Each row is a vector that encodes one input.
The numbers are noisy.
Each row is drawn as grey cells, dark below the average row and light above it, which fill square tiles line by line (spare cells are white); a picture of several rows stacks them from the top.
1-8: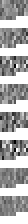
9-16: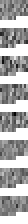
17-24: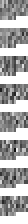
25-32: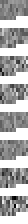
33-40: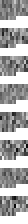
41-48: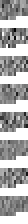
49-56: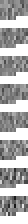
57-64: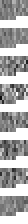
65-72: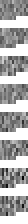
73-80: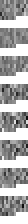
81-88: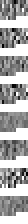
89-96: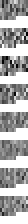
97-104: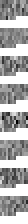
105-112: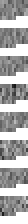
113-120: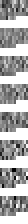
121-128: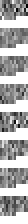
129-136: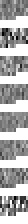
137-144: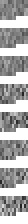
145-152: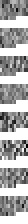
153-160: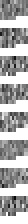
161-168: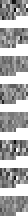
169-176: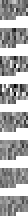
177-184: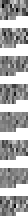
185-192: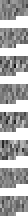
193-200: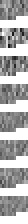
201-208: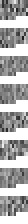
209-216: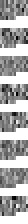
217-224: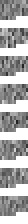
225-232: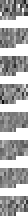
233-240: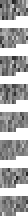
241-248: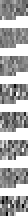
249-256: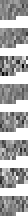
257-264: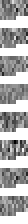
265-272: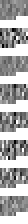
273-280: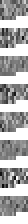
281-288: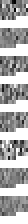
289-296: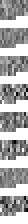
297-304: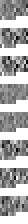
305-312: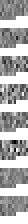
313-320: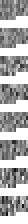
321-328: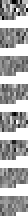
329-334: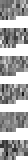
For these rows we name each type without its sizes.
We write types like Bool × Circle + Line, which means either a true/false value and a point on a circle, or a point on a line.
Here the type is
Bool × Bool × Bool × Bool × Bool + List(Line).
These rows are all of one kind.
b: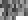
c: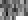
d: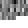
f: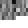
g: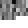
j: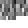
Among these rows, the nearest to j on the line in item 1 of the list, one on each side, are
b and f.
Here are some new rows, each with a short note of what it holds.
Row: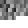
a list of one item
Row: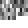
the empty list
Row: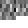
a list of one item
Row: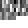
a list of one item
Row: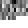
a list of two items
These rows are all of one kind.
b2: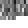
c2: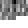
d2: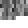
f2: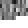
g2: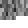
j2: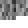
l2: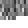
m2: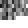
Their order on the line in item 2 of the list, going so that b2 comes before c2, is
l2, b2, g2, c2, j2, d2, f2, m2.
